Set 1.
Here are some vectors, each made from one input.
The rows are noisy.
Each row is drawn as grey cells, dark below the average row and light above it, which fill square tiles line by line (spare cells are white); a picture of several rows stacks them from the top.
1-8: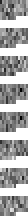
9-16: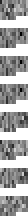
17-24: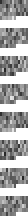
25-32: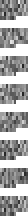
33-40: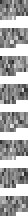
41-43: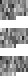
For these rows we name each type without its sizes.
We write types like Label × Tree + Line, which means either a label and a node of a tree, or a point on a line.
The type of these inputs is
Label.
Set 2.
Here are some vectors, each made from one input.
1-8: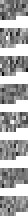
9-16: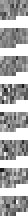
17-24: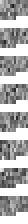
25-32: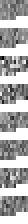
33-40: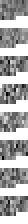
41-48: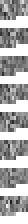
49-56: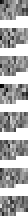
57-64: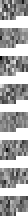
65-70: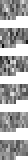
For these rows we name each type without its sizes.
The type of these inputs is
Line × Line.
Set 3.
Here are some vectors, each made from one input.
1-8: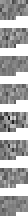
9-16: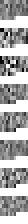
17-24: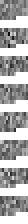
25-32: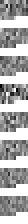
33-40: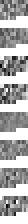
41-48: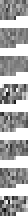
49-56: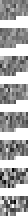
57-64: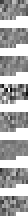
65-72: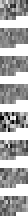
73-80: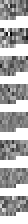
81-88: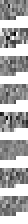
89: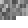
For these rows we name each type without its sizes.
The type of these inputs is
Line.
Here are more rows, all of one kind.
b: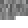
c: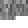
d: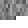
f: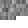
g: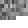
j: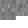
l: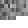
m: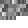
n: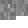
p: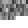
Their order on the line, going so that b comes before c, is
m, d, f, l, g, n, j, b, c, p.
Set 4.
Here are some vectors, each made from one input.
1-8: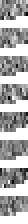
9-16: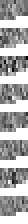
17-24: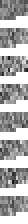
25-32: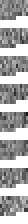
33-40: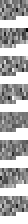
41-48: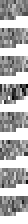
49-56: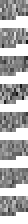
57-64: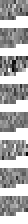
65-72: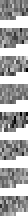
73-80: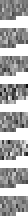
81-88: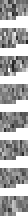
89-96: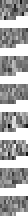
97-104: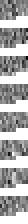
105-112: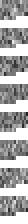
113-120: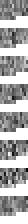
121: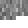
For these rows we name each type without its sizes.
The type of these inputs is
Line × Line.
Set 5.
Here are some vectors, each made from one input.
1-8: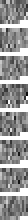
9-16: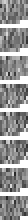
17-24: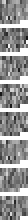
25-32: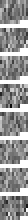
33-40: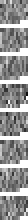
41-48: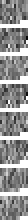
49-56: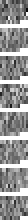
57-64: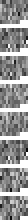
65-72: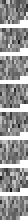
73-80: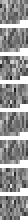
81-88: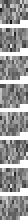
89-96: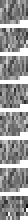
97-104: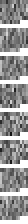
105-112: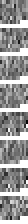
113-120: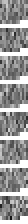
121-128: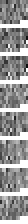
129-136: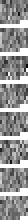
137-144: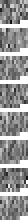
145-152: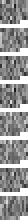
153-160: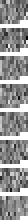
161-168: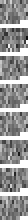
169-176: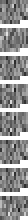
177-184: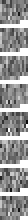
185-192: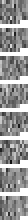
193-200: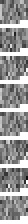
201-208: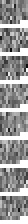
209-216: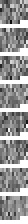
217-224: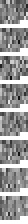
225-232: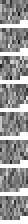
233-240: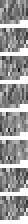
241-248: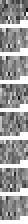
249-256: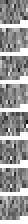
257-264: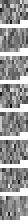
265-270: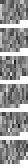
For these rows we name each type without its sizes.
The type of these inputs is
Line.
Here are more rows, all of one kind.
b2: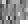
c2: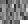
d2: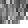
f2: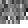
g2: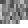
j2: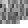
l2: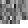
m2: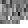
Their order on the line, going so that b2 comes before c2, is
f2, d2, m2, g2, j2, b2, l2, c2.
